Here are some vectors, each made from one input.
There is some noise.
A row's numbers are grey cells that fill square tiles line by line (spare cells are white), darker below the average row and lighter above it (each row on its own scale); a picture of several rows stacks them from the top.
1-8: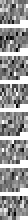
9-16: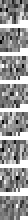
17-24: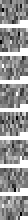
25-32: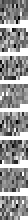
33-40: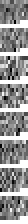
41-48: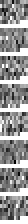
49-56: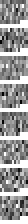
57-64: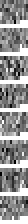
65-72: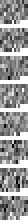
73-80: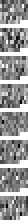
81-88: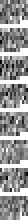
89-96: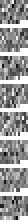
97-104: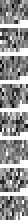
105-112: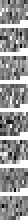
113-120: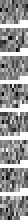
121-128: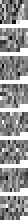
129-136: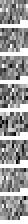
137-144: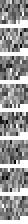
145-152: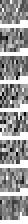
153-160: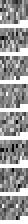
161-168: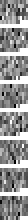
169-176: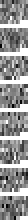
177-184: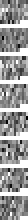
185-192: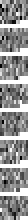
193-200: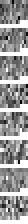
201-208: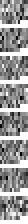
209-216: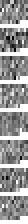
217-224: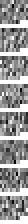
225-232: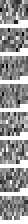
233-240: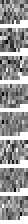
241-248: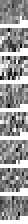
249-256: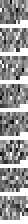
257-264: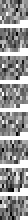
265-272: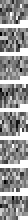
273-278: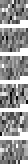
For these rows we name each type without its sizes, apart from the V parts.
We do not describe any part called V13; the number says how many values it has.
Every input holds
a value of V13, together with either a point on a line, or three true/false values.
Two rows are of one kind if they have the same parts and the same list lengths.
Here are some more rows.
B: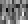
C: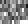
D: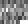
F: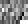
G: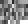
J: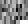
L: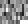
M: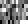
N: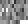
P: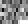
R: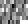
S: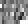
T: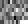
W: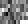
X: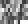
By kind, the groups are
B, C, G, J, P, S
D, F, L, M, N, R, T, W, X

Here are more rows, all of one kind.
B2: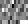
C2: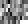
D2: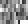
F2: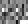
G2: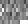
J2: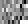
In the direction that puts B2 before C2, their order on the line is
G2, F2, D2, B2, C2, J2.
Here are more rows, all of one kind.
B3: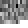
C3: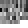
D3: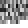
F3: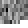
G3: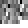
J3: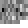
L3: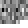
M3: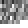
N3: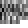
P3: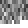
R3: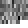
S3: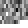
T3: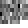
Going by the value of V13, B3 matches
D3, G3, J3 and N3.
